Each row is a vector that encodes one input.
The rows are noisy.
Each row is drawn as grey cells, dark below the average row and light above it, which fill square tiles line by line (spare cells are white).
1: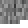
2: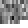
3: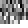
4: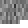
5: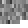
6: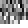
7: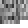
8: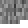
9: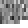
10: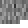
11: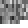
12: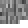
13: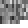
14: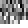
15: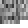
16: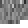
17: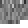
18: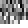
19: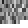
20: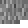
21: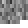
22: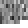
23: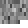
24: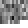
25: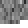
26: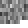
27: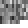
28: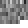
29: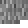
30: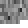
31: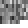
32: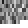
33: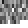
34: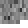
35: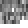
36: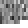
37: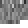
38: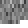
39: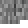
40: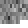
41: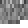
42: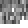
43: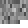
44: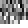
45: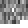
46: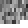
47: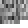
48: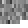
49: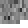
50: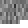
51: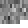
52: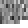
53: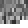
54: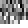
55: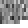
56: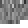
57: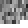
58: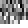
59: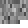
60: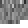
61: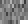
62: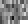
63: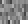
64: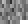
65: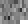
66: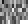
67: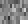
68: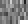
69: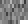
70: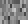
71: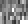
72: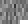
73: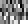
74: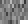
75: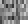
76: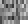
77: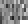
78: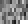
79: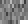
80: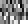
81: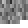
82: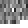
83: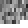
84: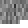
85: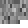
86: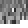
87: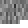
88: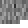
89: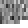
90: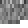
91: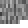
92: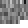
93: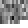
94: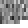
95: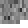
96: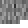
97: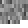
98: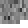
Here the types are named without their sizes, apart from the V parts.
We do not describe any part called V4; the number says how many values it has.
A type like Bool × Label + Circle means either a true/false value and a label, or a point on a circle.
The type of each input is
List(Bool × V4).
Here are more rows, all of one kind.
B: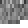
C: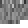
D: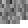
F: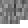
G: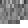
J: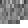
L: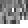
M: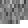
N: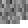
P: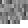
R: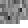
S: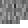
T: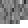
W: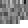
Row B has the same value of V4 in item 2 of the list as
G, J and P.
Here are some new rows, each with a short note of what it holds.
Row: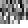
the empty list
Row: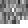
a list of two items
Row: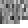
a list of one item
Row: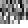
the empty list
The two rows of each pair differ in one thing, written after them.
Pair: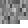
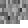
the true/false value in item 2 of the list
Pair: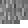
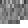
the value of V4 in item 1 of the list
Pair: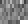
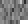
the value of V4 in item 2 of the list
